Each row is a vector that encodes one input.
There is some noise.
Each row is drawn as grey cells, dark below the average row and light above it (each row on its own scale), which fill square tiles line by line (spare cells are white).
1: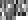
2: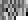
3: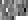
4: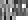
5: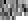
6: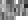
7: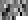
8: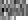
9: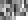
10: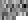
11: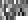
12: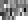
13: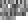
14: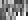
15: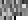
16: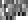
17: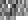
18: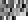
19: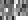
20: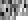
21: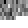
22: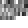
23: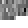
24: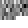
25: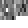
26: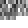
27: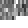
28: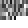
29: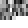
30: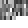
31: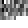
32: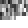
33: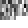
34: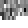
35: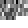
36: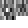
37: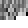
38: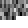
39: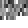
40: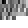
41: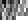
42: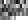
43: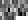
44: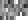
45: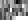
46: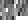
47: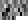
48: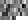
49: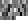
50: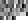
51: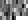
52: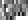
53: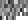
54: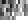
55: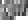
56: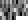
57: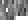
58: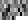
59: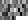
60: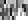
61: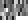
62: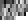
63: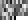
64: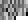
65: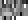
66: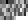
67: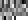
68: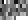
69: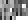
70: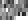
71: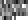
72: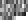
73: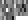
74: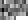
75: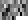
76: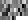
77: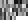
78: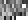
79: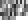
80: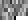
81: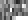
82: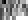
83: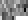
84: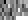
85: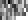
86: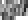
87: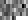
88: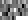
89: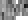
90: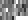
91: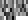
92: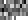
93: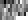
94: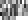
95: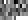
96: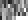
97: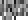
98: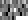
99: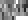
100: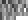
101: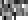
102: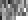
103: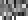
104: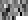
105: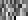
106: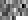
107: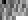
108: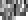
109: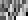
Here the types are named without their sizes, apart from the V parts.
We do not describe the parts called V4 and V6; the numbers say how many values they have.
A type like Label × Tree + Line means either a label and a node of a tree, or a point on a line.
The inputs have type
(Bool × Bool × Bool + Unit) × Line + V4 × V6.
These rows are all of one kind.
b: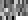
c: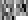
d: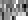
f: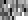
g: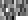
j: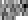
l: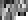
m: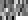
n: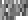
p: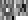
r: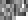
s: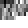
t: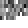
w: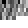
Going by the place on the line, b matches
g, m and w.
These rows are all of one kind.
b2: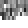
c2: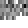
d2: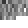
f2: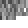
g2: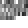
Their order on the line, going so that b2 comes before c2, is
b2, g2, c2, d2, f2.
